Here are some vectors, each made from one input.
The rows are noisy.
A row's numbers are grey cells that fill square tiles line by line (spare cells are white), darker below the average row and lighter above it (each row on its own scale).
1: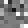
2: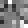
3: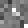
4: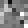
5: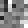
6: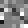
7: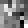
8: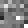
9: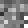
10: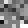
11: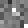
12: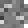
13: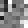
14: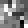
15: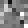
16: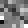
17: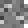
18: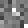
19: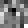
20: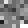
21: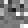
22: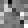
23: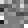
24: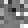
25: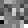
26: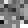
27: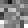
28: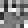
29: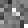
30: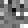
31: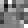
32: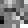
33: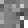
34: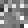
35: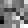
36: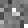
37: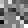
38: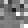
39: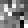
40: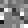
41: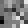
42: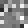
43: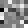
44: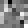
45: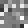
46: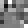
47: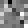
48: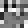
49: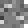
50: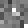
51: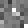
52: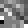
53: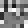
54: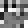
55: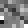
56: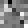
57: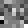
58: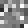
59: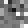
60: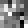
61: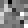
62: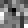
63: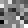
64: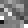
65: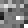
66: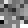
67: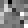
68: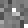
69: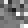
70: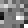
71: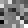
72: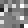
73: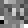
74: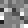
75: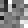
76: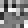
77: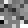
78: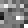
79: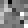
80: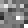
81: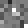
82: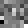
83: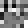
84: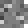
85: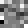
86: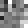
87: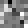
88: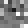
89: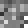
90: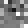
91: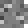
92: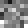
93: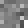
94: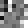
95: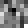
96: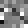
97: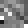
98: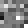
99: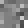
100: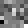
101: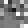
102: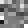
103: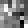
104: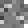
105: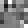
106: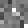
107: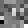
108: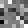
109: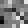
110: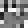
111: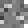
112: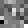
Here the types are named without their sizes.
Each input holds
a label and a true/false value.
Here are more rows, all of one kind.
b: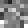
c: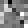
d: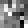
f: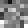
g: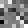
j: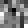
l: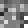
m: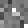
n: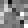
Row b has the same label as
f and l.
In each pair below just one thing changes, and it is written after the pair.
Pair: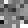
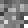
the label
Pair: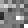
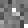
the label
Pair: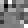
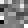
the label
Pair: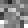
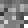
the true/false value
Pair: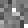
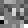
the true/false value
